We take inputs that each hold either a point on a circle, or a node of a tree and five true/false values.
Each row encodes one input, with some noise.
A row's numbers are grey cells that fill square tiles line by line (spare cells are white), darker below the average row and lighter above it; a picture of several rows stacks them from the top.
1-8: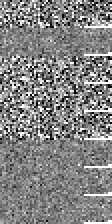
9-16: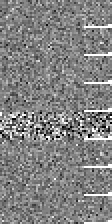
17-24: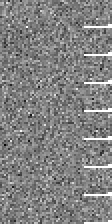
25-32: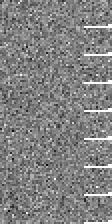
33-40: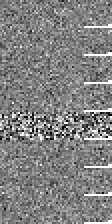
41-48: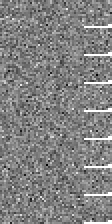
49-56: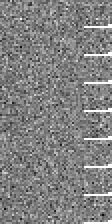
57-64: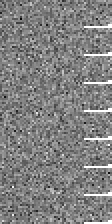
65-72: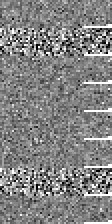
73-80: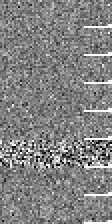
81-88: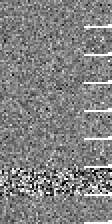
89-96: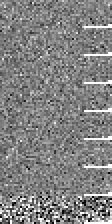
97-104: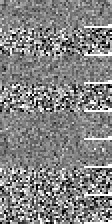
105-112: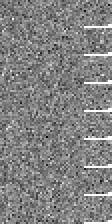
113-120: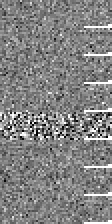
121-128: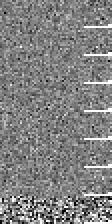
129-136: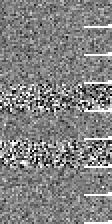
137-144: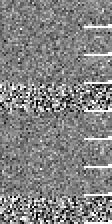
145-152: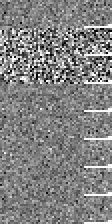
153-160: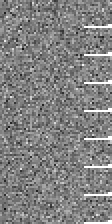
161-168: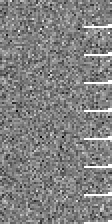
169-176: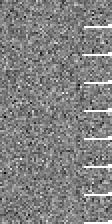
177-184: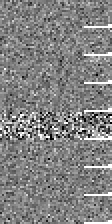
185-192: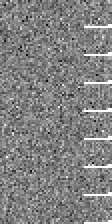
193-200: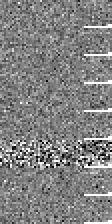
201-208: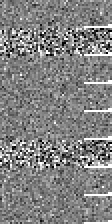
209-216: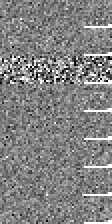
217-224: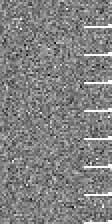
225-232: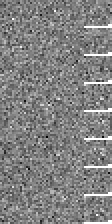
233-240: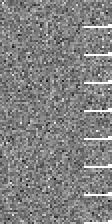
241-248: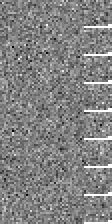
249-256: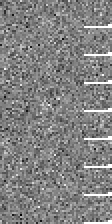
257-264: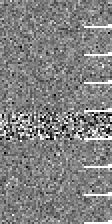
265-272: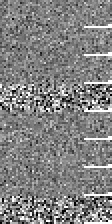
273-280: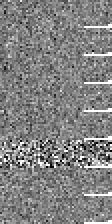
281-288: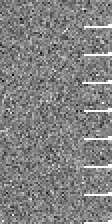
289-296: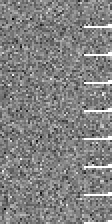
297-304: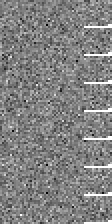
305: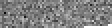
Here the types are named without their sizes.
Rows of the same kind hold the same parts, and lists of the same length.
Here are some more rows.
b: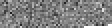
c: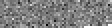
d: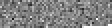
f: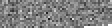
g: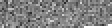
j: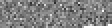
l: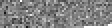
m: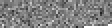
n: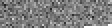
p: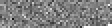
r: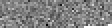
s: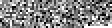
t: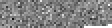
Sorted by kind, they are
b, c, d, f, g, j, l, m, n, p, r, t
s

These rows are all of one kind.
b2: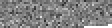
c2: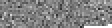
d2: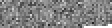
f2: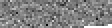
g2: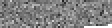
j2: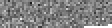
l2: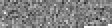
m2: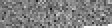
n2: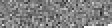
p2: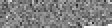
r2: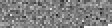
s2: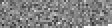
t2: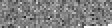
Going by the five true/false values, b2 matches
f2, g2 and n2.
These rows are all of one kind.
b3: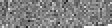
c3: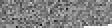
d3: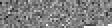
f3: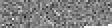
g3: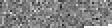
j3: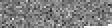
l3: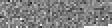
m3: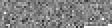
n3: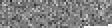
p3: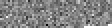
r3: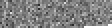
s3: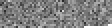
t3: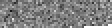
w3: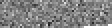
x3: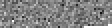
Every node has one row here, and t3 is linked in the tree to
n3.
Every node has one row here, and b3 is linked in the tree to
d3.
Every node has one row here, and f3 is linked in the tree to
g3.
